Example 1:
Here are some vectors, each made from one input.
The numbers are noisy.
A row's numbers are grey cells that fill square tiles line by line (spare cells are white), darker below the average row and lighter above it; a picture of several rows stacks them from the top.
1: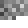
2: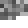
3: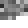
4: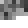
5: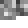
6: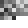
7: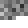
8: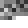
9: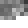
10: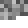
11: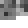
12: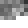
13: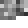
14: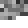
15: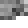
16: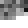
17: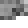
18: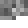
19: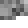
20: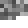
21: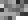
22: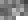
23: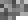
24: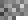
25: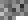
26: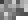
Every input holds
three true/false values.
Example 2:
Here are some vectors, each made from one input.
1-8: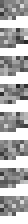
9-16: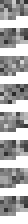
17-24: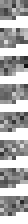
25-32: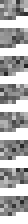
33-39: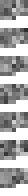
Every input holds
three true/false values.
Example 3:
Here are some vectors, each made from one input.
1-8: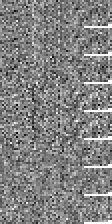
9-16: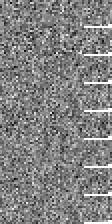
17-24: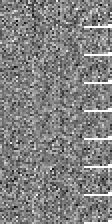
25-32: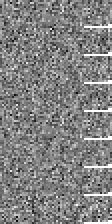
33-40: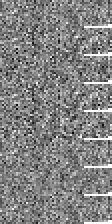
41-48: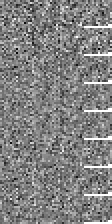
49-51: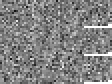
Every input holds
three true/false values.
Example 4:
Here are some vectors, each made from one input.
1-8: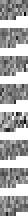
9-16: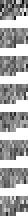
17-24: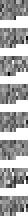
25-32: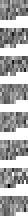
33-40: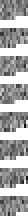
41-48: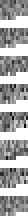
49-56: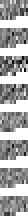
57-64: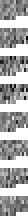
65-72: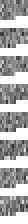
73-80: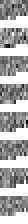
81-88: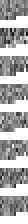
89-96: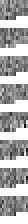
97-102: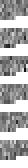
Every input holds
four true/false values.
